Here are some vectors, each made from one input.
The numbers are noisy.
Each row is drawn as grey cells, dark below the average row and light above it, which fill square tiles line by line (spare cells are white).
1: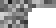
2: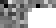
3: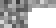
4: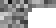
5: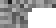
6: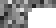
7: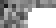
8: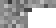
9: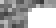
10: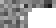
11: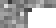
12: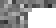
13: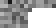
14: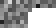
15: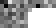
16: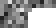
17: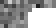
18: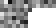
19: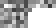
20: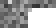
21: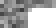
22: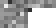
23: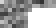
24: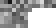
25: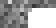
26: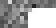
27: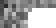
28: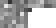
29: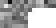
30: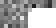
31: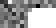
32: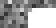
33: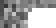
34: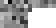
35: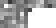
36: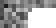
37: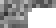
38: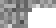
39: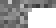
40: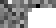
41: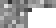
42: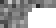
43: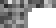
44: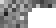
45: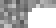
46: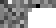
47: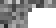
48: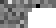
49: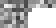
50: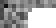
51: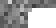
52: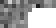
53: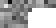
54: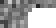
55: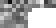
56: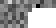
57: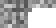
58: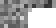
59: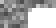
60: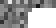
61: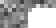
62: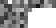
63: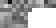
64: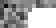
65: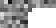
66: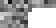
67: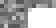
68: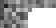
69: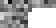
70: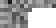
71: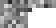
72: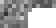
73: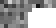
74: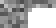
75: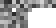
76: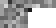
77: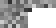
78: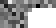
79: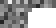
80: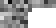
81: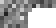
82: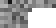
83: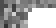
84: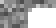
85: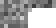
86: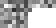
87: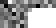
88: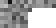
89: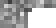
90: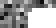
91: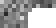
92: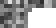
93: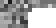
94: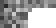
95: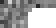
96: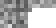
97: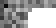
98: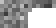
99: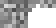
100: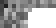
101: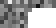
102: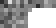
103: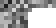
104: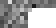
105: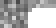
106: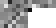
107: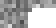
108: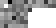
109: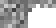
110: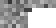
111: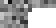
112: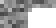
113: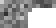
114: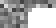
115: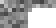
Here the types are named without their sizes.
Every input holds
a point on a line.
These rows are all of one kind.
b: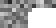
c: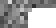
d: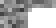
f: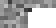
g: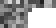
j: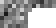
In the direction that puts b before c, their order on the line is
b, f, d, j, c, g.
